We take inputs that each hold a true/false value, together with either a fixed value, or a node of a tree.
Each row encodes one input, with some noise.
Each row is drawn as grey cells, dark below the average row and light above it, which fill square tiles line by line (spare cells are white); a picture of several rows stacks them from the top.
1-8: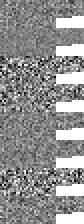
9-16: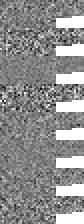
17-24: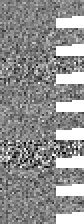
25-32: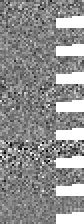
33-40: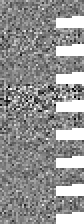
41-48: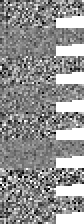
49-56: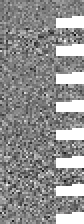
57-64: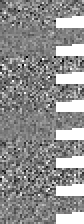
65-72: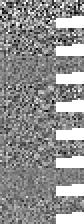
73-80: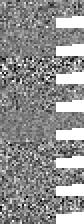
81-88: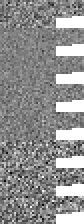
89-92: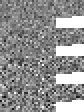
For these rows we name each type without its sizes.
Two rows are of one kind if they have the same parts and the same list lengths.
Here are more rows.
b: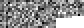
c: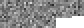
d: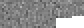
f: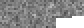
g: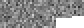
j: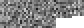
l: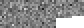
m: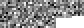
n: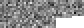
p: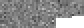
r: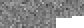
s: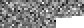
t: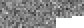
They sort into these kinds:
b, c, d, f, g, j, l, n, r, t
m, p, s

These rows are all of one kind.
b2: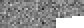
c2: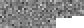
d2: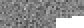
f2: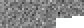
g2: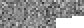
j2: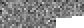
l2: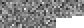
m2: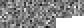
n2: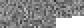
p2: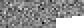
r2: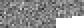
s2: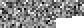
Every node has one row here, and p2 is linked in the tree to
j2 and s2.
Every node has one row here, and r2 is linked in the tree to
m2 and s2.
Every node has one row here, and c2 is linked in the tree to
d2.
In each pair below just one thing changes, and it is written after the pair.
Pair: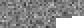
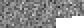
the node of the tree
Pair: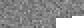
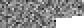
the true/false value
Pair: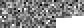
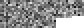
the true/false value
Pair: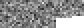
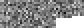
the node of the tree
